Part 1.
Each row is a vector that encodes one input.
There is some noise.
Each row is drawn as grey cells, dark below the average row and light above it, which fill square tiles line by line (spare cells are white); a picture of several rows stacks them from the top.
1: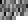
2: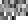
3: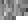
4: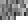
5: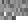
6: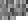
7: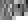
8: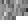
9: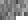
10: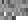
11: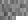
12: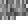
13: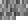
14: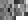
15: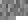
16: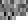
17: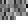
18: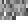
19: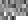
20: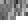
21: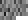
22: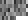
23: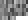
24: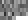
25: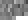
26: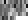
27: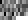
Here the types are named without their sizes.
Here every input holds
a point on a line.
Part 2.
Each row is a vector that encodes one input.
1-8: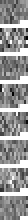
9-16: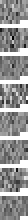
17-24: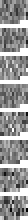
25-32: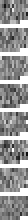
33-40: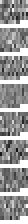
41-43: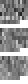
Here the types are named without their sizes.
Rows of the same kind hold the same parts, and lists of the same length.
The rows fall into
2 kinds.
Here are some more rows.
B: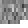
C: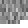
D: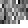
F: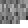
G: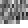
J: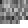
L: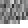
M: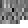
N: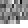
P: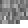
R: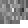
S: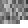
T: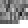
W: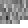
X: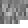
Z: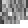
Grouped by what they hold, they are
B, C, D, F, J, M, P, R, S, T, W, X, Z
G, L, N

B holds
a node of a tree.
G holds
a fixed value.
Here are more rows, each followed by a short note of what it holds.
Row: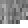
a node of a tree
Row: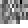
a fixed value
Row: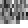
a fixed value
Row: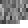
a node of a tree
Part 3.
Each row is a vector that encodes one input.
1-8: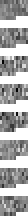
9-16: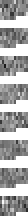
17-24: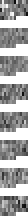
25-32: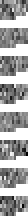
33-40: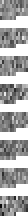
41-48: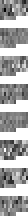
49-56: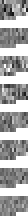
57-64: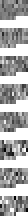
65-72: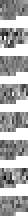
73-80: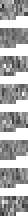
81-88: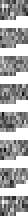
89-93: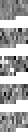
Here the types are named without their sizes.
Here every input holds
a node of a tree.
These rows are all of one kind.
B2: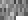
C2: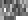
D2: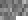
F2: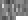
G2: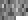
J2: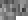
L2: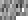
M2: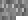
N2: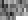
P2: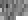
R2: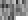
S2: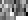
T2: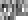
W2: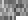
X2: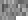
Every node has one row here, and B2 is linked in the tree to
F2, L2 and X2.
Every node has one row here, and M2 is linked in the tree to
F2 and G2.
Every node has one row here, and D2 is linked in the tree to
N2 and P2.
